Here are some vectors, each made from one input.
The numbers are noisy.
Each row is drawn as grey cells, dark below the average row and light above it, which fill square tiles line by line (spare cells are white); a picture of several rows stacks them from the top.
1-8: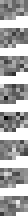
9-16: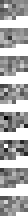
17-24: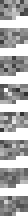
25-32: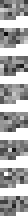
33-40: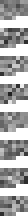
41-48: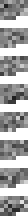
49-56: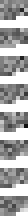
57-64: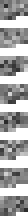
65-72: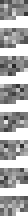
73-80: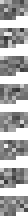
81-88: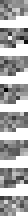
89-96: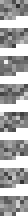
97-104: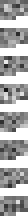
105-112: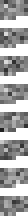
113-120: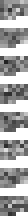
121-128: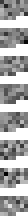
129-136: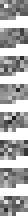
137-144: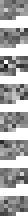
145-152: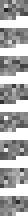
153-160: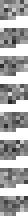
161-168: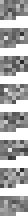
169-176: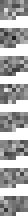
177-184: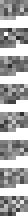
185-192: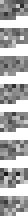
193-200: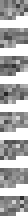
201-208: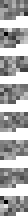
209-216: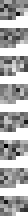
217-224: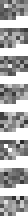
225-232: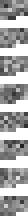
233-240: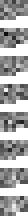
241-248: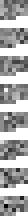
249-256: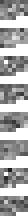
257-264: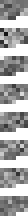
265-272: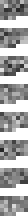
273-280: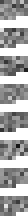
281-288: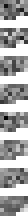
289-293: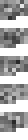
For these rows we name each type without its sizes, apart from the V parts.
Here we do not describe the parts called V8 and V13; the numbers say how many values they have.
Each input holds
either a point on each of two lines and a value of V13, or a true/false value and a value of V8.
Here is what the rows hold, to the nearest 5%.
About 70% of them hold a point on each of two lines and a value of V13. The rest hold a true/false value and a value of V8.
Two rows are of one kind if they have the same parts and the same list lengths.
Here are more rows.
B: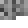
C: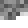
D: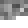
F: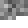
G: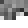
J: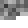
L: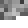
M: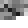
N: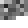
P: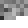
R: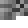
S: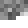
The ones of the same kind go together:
B, D, F, L, N, P, R
C, G, J, M, S

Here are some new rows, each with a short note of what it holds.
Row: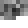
a true/false value and a value of V8
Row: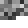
a true/false value and a value of V8
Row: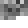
a true/false value and a value of V8
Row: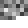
a point on each of two lines and a value of V13
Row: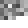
a point on each of two lines and a value of V13
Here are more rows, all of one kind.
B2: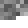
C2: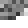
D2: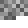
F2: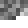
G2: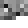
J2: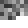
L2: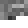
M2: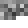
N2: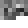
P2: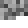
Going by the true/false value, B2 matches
C2, F2 and J2.
